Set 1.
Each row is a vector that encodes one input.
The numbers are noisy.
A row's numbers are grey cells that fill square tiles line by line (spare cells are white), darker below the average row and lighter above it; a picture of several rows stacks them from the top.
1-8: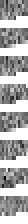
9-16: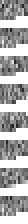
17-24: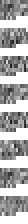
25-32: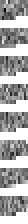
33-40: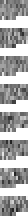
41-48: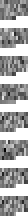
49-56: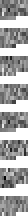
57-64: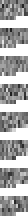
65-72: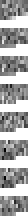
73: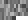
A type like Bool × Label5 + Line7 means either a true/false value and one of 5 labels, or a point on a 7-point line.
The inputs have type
Tree13.
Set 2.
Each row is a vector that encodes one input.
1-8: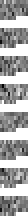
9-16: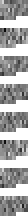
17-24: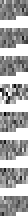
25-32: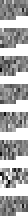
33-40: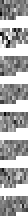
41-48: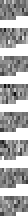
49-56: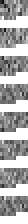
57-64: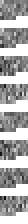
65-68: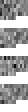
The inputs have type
Circle6 + Unit.
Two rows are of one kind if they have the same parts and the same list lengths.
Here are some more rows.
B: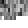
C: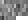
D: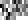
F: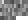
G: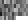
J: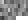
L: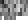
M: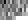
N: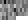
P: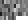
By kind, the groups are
B, C, F, G, J, L, M, N, P
D

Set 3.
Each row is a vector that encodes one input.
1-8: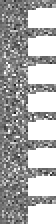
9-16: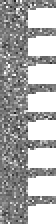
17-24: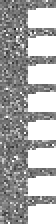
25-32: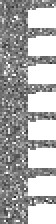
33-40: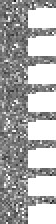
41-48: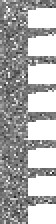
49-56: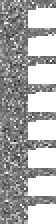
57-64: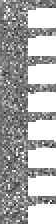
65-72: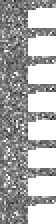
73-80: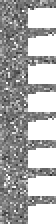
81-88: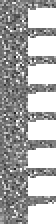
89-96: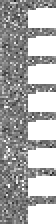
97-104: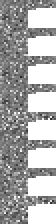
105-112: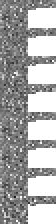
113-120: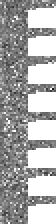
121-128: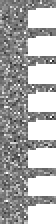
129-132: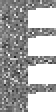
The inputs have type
Circle18.
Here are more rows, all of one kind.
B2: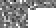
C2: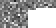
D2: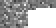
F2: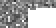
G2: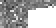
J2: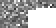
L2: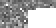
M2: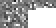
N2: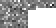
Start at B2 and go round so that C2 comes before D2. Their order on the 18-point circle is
B2, C2, G2, L2, D2, N2, J2, F2, M2.
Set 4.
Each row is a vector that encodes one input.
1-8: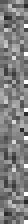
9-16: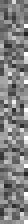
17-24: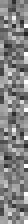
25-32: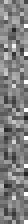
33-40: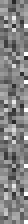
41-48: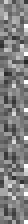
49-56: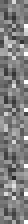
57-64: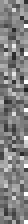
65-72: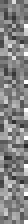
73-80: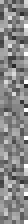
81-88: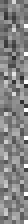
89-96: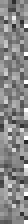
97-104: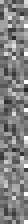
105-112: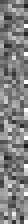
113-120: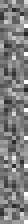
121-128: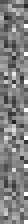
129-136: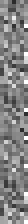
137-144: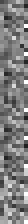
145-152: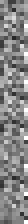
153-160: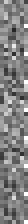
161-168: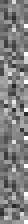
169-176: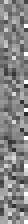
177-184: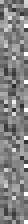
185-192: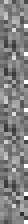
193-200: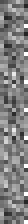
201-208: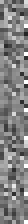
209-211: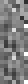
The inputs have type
Circle8.
